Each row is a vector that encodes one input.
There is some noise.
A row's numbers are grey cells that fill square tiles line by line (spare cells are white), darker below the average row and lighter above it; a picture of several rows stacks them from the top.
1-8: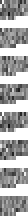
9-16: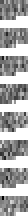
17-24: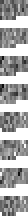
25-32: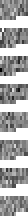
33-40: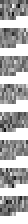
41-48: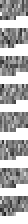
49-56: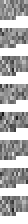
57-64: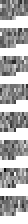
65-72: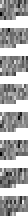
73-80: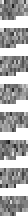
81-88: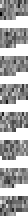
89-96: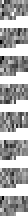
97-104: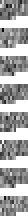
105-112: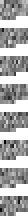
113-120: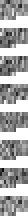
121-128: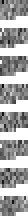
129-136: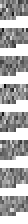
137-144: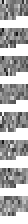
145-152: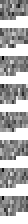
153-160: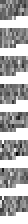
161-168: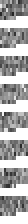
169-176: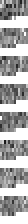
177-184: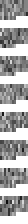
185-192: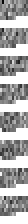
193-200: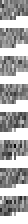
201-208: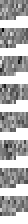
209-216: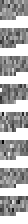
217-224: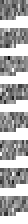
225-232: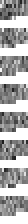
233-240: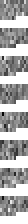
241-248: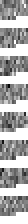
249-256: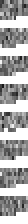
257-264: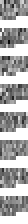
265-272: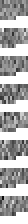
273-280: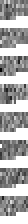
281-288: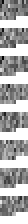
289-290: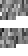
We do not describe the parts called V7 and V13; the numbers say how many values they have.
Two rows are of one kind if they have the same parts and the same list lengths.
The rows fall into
2 kinds.
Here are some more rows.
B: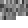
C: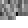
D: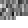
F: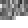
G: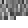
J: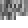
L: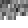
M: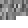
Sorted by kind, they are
B, G, M
C, D, F, J, L

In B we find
three true/false values, a value of V7 and a value of V13.
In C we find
a point on a 6-point circle and a value of V13.
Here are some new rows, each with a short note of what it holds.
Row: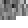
a point on a 6-point circle and a value of V13
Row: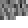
a point on a 6-point circle and a value of V13
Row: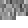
three true/false values, a value of V7 and a value of V13
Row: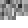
a point on a 6-point circle and a value of V13
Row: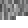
three true/false values, a value of V7 and a value of V13
